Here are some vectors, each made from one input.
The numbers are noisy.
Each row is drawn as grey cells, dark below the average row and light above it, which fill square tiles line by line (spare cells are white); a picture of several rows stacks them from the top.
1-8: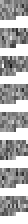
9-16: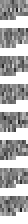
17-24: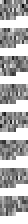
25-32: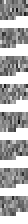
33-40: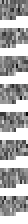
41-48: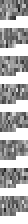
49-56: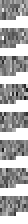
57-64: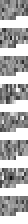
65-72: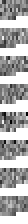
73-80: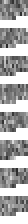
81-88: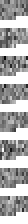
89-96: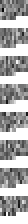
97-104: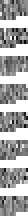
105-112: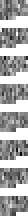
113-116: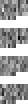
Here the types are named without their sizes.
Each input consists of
a point on a circle, together with either a point on a circle, or a label.
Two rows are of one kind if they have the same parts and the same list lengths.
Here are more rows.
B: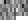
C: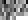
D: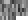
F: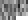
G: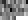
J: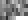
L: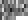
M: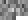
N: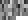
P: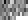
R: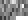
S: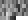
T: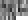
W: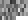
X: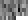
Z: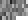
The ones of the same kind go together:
B, C, D, F, G, M, N, P, S, T, X
J, L, R, W, Z

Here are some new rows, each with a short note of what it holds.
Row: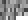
a point on each of two circles
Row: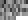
a point on each of two circles
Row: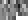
a point on each of two circles
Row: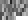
a point on a circle and a label
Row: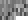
a point on a circle and a label
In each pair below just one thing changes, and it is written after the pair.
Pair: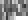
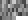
the place on the circle
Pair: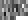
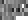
the label
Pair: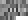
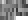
the label
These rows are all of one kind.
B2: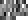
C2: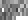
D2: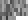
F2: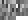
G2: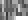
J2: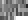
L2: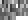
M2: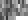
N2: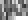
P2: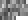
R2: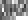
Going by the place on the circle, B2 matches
C2, F2, L2 and R2.
